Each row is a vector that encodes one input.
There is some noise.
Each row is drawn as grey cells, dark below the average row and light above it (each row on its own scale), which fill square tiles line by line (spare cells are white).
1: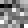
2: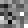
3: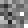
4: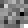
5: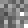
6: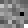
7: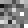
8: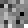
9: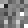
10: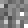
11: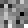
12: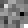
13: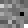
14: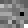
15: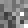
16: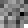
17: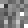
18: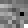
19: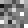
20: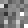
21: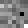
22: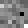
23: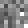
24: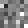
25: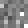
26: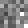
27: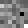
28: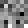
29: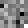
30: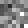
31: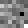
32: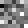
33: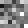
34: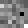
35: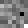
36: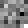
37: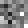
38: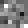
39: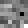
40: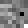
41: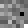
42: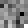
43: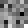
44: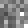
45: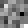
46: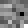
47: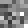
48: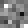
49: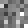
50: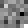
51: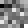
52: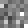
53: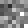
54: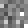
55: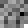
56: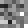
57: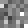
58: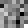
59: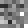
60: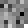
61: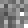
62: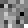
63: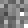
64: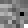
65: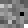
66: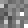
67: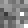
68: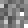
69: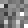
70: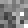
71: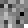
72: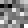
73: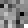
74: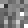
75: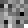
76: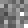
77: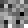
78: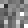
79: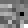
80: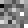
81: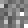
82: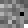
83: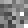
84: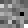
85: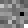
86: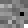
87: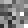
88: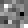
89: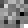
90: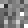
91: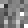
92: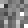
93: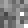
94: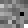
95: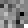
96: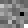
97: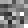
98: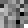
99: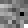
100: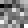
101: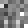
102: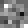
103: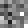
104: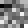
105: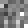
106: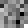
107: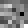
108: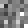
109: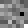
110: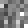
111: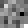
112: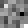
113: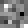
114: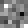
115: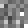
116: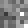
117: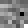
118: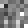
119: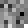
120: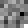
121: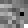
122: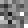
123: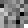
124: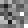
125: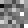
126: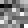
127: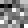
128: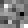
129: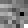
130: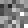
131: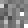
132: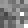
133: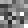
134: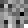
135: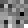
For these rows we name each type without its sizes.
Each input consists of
a point on a line and a true/false value.
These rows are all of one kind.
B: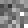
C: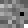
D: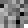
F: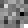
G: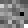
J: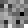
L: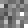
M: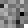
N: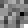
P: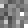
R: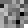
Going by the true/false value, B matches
L and P.
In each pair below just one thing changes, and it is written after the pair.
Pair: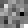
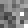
the true/false value
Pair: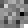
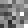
the true/false value
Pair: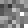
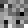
the true/false value
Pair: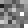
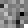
the true/false value
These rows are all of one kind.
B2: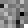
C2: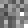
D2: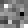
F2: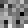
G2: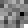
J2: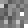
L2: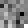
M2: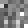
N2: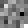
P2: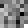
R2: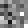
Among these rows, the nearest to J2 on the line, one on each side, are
C2 and M2.
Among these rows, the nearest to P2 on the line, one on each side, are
B2 and R2.
